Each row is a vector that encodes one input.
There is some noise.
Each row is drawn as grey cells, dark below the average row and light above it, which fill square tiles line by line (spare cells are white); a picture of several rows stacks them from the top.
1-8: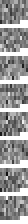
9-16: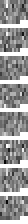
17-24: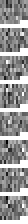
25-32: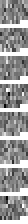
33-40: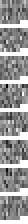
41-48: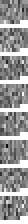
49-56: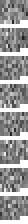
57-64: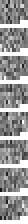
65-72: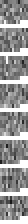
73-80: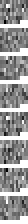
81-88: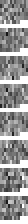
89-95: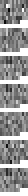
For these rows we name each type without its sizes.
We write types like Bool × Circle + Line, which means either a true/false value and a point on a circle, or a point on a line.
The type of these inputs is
Circle × Tree.
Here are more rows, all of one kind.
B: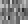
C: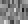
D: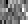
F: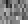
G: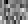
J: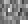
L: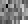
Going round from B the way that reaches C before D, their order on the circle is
B, C, G, F, D, L, J.
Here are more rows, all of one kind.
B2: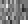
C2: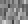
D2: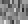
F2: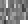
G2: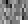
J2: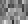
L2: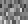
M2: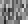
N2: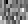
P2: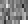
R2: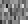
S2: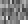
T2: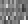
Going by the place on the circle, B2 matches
F2, P2 and T2.
